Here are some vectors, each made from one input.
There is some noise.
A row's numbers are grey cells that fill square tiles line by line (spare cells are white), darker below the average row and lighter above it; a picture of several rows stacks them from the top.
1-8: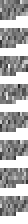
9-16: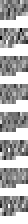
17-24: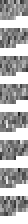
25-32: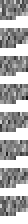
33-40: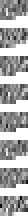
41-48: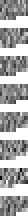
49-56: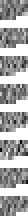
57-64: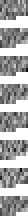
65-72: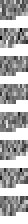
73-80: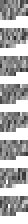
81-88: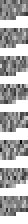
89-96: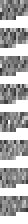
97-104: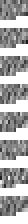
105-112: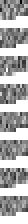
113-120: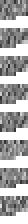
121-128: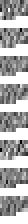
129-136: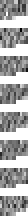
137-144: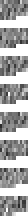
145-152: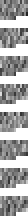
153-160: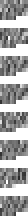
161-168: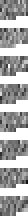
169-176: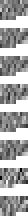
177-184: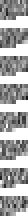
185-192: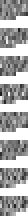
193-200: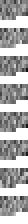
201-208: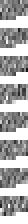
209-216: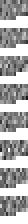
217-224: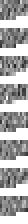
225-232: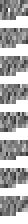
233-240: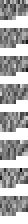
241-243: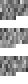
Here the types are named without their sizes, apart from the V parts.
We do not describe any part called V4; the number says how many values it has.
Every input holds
a true/false value, together with either a point on a line, or a list of values of V4.
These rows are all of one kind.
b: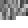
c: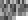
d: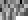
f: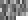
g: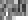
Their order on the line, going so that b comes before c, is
g, d, b, f, c.
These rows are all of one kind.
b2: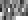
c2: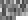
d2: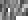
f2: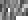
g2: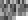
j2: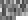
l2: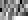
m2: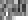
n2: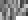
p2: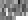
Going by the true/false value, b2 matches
d2, f2, l2 and n2.
